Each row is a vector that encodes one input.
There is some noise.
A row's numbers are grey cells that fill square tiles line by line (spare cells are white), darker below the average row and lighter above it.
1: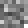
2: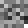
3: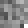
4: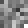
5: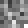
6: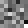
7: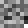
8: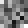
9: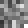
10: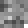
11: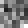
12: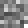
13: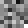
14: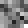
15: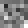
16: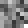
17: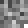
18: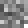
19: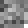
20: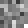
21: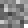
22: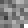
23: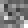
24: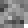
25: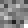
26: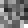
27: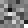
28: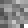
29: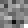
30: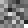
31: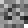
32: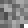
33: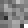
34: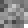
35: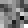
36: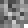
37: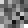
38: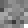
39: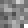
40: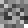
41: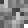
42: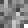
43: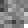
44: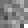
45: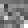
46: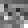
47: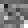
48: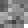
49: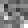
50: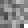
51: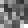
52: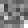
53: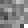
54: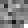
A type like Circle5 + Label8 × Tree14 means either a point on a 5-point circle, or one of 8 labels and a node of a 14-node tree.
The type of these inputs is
Bool × Line8.
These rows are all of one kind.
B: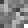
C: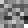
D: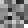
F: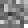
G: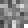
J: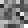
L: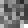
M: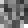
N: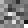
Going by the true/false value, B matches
F and G.
